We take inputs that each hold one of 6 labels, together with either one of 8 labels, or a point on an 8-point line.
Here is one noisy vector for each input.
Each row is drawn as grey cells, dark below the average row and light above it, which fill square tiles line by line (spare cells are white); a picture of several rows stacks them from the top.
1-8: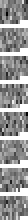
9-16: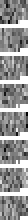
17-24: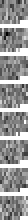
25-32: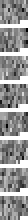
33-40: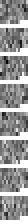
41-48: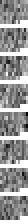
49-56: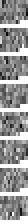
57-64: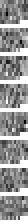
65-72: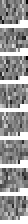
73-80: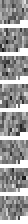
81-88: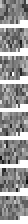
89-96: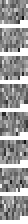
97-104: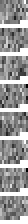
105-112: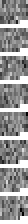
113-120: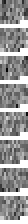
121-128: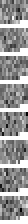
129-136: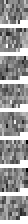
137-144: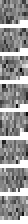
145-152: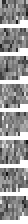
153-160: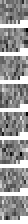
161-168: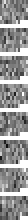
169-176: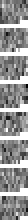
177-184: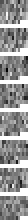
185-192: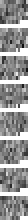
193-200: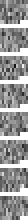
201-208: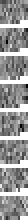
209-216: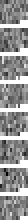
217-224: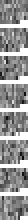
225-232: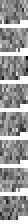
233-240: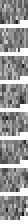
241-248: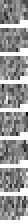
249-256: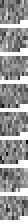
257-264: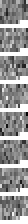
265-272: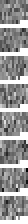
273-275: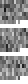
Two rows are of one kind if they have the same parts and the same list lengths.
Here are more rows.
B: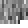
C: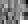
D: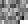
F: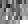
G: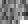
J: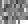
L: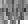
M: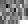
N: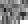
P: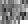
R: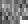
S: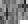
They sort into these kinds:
B, D, F, J, L, N, P
C, G, M, R, S

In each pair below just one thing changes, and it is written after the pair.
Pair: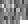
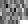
the label
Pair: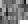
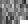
the label
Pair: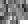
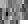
the place on the 8-point line
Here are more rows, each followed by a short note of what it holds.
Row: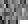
one of 6 labels and a point on an 8-point line
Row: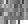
one of 6 labels and one of 8 labels
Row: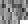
one of 6 labels and one of 8 labels
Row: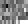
one of 6 labels and one of 8 labels
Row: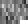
one of 6 labels and a point on an 8-point line
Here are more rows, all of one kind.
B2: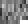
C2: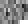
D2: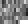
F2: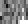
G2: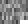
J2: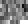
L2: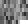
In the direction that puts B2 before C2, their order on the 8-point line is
G2, B2, L2, F2, J2, D2, C2.
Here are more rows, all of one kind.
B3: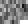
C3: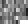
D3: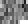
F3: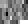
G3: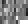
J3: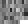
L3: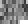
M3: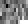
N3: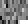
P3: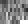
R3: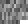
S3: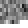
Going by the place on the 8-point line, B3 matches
C3, G3, J3 and S3.
